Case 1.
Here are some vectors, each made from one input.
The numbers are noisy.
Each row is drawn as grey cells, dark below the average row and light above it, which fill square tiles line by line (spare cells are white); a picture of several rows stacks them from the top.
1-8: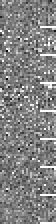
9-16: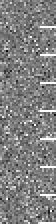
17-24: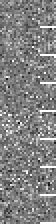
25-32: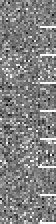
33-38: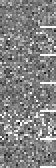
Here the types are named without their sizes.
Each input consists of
a point on a line.
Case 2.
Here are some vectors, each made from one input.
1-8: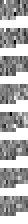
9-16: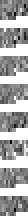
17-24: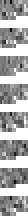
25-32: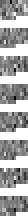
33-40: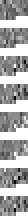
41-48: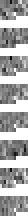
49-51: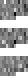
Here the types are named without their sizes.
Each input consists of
a point on a line.
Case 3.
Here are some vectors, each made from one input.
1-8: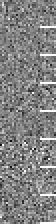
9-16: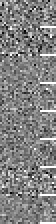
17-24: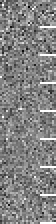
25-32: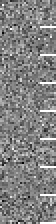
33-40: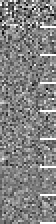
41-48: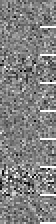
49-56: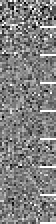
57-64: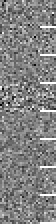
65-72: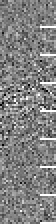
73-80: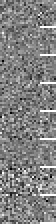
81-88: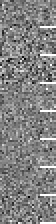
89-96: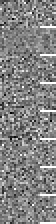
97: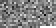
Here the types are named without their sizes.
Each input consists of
either a point on a circle, or a fixed value.
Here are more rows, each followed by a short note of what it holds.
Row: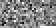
a fixed value
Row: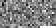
a point on a circle
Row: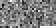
a point on a circle
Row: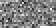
a fixed value
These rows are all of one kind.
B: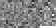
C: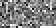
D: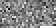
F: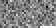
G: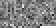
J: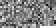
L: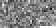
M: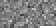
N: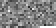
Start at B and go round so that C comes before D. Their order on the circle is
B, M, N, L, G, C, F, J, D.
